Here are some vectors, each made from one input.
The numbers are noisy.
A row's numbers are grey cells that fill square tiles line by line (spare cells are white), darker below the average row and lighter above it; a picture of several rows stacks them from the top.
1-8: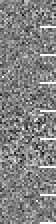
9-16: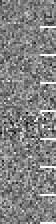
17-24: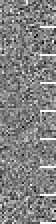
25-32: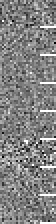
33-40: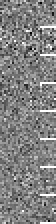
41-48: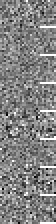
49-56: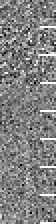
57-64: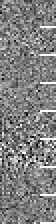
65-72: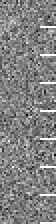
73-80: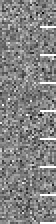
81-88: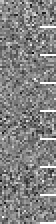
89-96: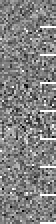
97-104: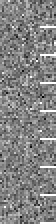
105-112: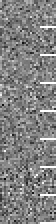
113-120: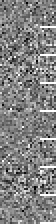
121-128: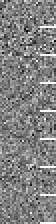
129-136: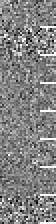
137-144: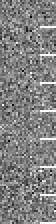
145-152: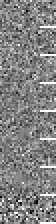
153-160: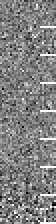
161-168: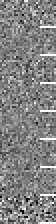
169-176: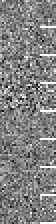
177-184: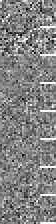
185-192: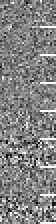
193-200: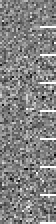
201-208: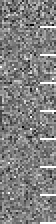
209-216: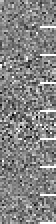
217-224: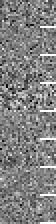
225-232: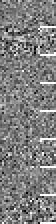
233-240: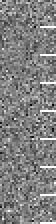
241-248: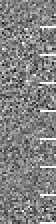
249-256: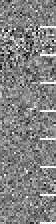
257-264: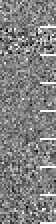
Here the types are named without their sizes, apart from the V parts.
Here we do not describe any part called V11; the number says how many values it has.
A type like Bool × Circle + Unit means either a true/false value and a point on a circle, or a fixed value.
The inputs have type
Bool × Bool × Bool × Bool × (Line + V11) + Circle × Circle.
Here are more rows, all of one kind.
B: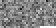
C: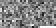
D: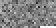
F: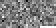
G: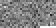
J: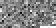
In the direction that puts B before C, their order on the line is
B, D, J, C, G, F.
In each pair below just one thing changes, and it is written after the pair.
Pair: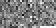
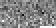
the value of V11
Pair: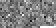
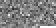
one of the four true/false values
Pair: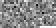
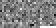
one of the four true/false values
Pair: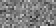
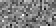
the value of V11
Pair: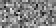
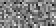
one of the four true/false values
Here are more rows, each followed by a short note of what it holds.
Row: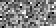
a point on each of two circles
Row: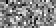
a point on each of two circles
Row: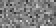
four true/false values and a value of V11
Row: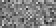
four true/false values and a value of V11
